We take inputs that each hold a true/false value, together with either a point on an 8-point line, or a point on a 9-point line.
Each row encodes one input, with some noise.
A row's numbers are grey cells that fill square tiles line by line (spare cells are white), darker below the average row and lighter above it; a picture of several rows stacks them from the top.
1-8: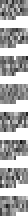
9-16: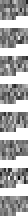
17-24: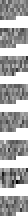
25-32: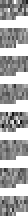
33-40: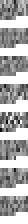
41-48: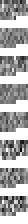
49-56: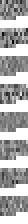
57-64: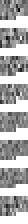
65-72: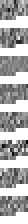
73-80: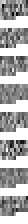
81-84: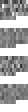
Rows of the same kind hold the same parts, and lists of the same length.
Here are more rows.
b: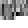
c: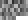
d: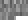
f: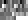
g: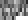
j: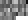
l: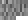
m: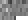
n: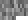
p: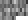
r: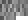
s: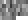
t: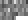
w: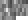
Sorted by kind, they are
b, c, d, f, g, j, n, p, r, t
l, m, s, w

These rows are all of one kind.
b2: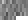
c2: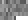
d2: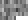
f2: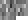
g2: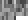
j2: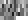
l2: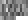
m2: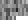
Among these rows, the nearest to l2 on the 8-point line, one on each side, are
c2 and f2.
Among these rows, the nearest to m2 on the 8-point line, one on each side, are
d2 and g2.
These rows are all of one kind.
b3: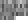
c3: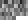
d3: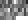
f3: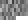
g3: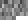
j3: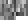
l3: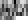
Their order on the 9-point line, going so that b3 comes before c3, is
f3, b3, d3, j3, g3, c3, l3.
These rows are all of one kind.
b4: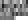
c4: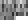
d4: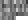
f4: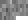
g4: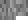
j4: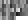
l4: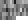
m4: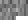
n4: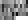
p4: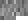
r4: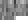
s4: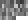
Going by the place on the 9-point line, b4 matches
c4, f4 and p4.
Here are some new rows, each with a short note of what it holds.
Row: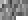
a point on an 8-point line and a true/false value
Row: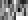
a point on an 8-point line and a true/false value
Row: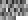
a point on an 8-point line and a true/false value
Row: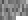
a point on a 9-point line and a true/false value
